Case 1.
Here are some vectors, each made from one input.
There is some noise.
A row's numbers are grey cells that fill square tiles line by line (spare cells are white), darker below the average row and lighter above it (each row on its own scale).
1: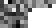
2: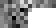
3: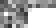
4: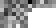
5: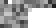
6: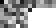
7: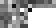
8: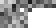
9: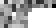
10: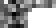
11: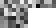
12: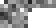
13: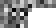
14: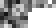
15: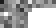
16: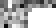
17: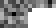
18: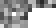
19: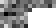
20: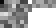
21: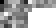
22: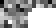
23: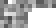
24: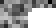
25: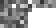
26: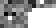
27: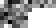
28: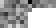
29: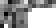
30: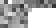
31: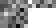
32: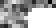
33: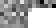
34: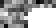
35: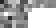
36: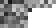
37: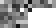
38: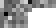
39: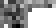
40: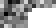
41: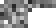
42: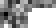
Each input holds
a point on a 4-point line.
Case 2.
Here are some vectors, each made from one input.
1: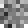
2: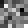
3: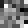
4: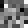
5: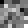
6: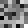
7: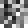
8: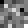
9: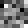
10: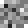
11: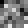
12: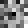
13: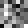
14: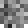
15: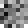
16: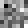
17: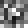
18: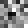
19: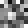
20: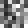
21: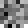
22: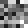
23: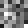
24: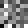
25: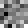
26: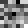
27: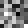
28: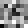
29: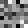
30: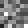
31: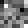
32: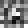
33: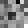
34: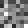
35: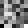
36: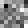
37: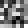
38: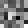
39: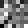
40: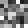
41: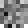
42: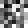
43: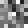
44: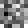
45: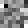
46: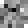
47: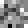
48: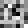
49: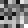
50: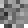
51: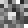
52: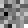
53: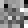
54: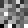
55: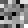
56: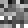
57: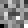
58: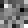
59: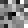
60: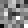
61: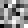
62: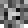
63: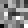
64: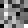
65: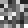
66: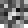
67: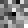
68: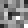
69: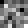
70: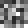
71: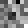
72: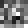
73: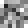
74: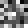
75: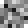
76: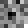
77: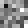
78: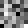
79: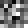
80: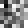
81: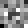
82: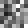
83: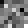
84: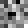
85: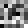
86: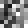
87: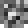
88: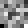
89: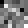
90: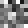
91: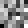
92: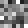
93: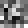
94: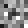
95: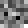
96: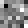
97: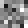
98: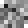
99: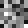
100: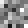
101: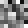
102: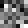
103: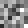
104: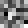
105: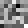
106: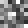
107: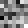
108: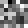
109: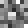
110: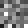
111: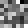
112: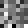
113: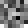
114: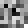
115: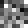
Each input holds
four true/false values.
